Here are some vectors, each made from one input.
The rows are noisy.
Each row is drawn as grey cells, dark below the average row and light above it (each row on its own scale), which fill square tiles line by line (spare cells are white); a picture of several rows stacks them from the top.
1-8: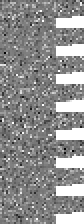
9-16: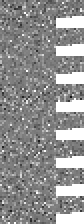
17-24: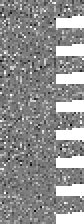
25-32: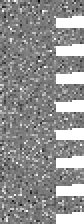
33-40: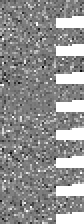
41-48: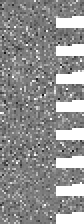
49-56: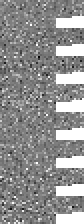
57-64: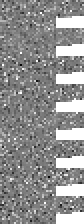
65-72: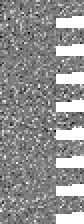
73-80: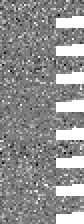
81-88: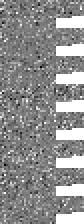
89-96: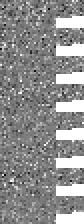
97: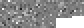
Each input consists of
a point on an 11-point circle and one of 6 labels.
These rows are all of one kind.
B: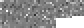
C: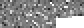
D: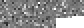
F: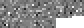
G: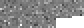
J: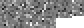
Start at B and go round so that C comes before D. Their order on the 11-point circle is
B, F, J, C, G, D.
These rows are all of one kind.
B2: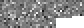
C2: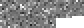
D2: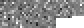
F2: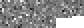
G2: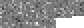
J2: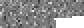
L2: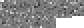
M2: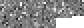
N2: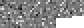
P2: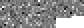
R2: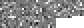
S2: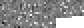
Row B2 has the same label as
F2, M2, N2 and S2.
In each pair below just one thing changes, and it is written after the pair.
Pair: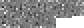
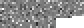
the place on the 11-point circle
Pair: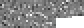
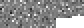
the place on the 11-point circle
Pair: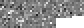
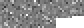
the label
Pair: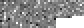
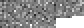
the label
